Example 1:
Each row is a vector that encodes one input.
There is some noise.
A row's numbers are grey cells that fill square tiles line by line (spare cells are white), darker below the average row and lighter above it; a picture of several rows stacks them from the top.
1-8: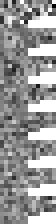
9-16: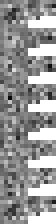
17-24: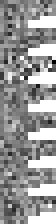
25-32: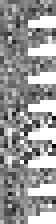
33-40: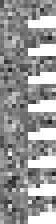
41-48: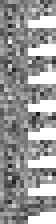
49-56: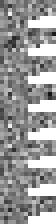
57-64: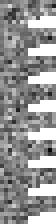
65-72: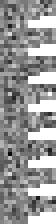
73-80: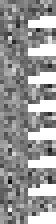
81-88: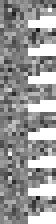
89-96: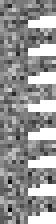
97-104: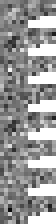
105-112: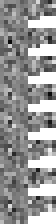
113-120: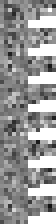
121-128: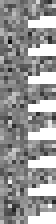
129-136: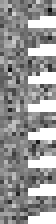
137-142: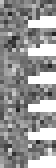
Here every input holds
either a fixed value, or four true/false values.
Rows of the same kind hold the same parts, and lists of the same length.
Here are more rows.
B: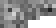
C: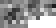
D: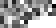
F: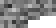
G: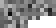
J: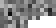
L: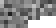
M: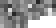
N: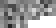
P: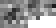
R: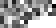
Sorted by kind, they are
B, C, F, G, J, L, M, N, P
D, R

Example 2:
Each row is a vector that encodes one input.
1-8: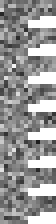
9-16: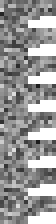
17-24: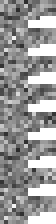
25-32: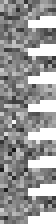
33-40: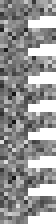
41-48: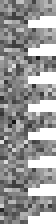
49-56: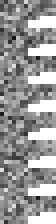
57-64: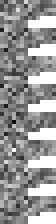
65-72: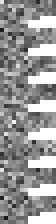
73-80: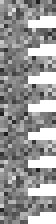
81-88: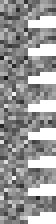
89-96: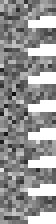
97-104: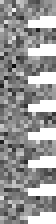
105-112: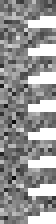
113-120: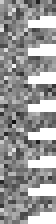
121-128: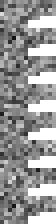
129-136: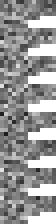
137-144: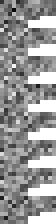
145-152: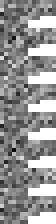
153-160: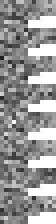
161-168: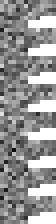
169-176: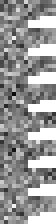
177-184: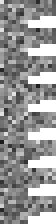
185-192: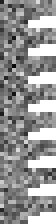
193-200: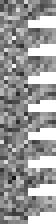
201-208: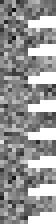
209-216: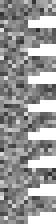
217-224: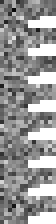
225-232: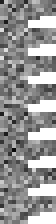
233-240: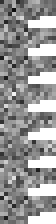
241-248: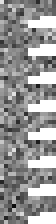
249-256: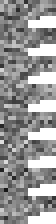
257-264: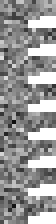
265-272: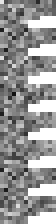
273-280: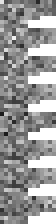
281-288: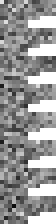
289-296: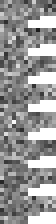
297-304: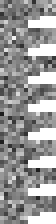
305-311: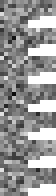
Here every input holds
four true/false values.
